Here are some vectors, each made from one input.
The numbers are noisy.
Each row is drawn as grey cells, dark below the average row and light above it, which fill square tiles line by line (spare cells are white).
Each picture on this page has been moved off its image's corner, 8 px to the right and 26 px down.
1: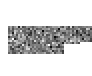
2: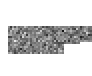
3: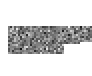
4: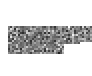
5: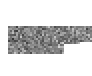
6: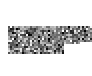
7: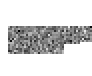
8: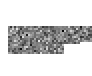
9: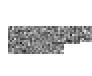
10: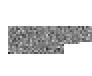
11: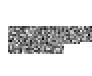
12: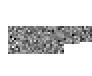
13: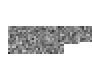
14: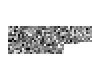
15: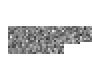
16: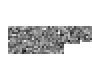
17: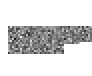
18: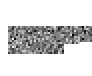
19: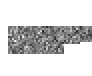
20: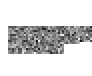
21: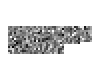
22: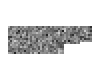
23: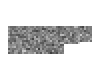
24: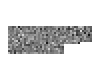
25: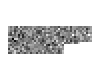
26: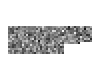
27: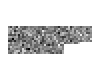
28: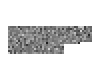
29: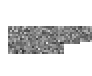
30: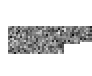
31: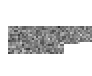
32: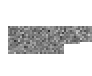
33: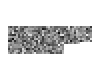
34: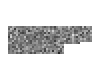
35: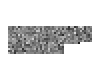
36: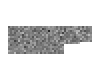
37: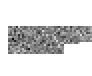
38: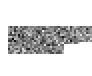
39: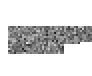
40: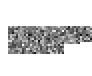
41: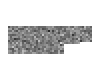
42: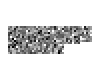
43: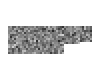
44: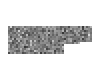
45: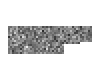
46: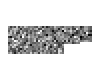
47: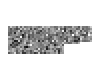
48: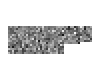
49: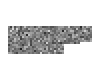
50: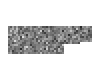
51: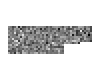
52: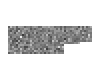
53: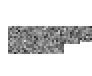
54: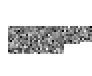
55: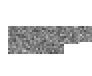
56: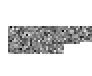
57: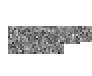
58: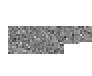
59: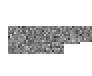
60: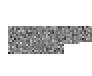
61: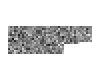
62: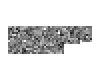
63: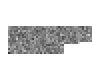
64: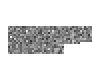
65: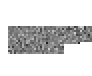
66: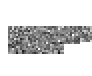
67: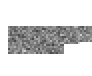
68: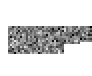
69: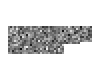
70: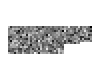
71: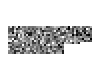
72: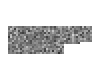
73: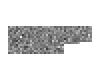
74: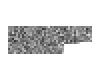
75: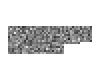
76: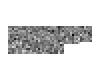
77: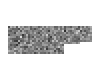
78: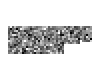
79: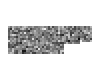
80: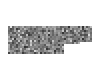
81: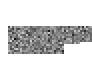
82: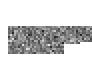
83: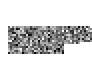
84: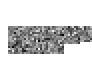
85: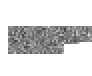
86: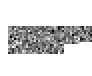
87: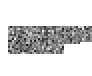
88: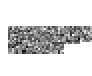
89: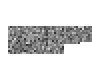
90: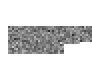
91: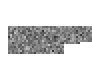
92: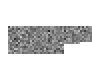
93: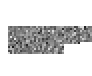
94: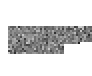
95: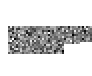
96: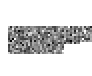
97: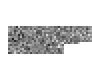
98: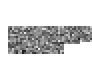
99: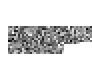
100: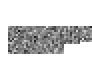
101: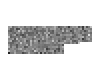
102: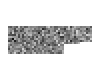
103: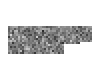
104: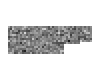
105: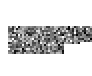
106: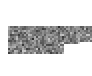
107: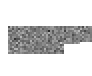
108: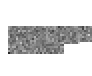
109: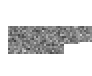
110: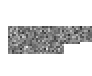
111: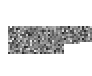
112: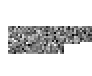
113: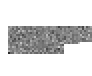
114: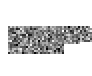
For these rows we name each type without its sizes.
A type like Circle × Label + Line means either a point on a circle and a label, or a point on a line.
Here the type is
Bool × Bool × Bool + Line.
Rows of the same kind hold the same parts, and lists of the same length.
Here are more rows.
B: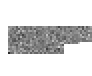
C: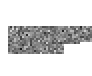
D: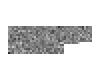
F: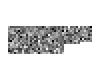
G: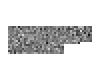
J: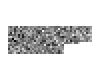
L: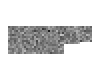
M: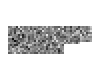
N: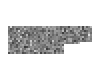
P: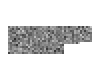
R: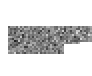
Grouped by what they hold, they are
B, D, J, L, M, N, P, R
C, F, G

